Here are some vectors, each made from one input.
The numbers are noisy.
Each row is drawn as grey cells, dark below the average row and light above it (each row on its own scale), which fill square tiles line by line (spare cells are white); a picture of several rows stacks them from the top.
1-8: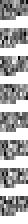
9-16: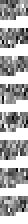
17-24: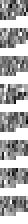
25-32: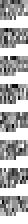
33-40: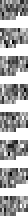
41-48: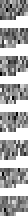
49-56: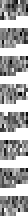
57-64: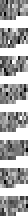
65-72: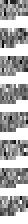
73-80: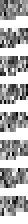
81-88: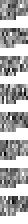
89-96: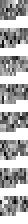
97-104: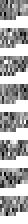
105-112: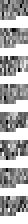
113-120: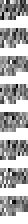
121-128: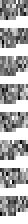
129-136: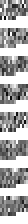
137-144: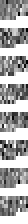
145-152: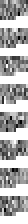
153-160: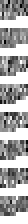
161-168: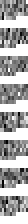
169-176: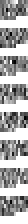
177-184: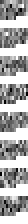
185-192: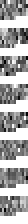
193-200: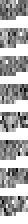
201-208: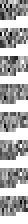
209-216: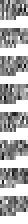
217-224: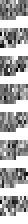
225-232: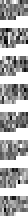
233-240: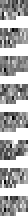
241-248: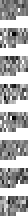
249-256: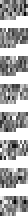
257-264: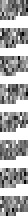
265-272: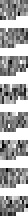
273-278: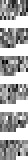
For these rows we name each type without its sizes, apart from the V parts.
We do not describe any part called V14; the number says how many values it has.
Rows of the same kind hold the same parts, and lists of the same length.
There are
2 kinds of row.
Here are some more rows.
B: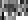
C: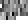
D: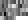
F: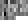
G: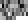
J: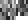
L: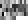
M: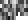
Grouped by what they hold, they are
B, J, L, M
C, D, F, G

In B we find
three true/false values and a value of V14.
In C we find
a point on a line and a value of V14.
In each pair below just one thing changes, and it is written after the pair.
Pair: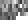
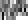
one of the three true/false values
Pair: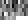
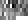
one of the three true/false values
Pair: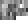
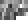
one of the three true/false values
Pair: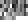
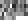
one of the three true/false values
